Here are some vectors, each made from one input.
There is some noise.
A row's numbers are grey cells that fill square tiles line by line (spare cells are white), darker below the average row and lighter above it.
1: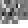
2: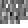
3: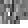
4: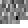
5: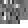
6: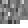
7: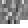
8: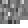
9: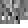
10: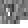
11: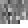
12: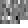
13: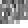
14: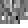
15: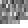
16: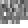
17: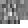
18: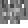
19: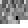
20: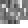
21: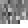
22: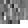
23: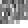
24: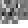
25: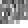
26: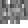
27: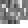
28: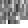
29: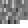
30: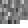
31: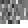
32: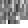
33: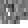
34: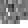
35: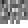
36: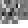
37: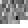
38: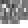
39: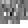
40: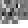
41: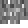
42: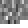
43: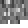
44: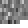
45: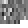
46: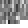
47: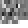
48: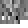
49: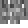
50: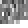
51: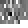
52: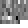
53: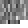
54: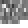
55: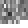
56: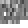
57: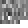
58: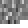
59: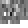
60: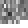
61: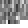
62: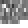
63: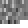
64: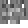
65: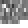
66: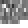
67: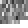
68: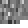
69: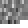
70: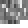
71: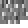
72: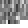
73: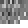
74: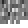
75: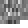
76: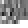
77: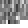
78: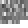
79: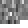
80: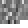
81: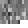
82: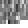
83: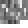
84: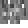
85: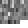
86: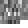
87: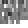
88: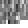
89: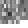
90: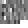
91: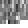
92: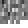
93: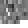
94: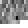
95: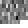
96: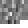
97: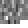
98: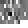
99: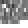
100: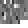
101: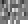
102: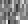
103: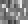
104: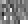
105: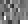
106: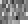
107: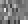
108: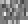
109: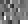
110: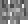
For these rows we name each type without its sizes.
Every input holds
a point on a line, together with either a fixed value, or a node of a tree.
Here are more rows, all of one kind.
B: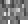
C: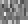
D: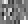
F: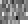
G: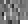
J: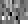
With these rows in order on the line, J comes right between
F and G.
